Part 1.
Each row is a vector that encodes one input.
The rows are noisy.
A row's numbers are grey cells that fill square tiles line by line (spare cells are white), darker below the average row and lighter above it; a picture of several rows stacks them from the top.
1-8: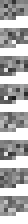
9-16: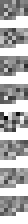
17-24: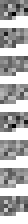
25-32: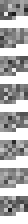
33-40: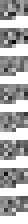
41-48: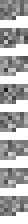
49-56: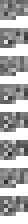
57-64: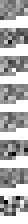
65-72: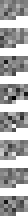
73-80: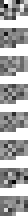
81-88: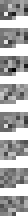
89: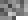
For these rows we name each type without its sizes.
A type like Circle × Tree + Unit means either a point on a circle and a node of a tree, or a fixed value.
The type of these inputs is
List(Line).
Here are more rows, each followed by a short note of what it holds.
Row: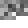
a list of two items
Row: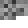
a list of two items
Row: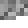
a list of two items
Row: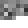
a list of one item
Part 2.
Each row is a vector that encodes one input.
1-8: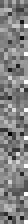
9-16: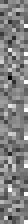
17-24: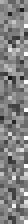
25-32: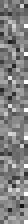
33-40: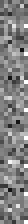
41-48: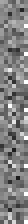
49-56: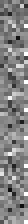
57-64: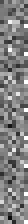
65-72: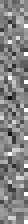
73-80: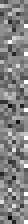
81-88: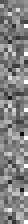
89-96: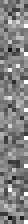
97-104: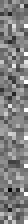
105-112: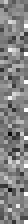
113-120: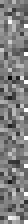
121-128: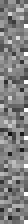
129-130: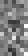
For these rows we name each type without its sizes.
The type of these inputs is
Bool × Label.
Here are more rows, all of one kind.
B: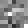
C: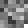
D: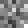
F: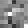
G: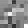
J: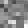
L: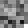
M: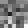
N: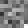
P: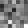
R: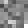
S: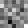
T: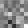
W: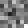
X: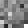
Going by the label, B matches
F, G, J and R.
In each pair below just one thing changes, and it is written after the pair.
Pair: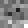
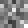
the true/false value
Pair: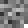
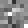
the label
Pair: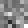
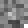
the label
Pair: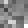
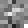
the true/false value
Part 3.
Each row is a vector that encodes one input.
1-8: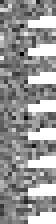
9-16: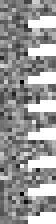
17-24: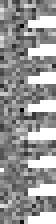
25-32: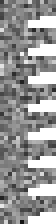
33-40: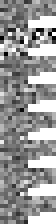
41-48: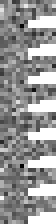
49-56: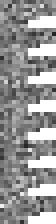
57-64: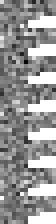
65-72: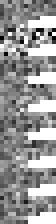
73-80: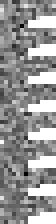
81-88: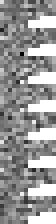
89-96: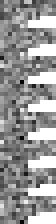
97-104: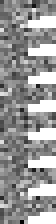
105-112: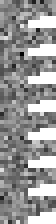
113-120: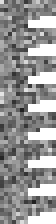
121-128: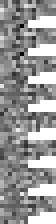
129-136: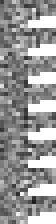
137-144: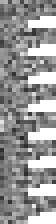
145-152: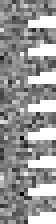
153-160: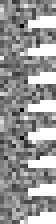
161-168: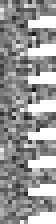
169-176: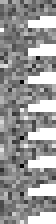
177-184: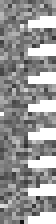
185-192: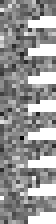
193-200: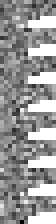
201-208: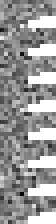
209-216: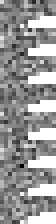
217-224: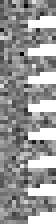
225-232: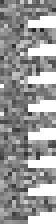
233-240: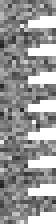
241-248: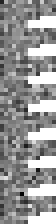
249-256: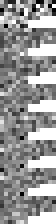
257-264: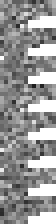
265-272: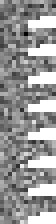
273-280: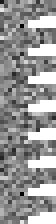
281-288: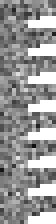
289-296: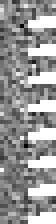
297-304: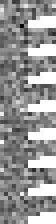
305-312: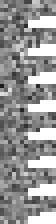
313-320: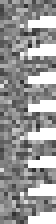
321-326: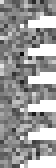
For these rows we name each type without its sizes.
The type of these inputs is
List(Line).
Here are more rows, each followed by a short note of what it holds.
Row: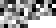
the empty list
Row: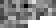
a list of two items
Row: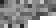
a list of two items
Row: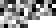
the empty list
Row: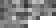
a list of two items
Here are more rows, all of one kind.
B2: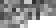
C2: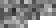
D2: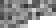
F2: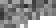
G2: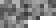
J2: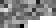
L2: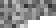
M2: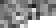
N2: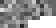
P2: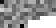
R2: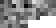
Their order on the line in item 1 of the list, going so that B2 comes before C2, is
N2, J2, P2, D2, L2, M2, B2, F2, C2, G2, R2.
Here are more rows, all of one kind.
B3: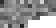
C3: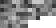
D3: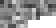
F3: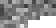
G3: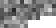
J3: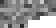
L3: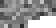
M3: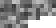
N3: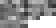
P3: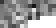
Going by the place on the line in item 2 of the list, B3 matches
D3 and M3.
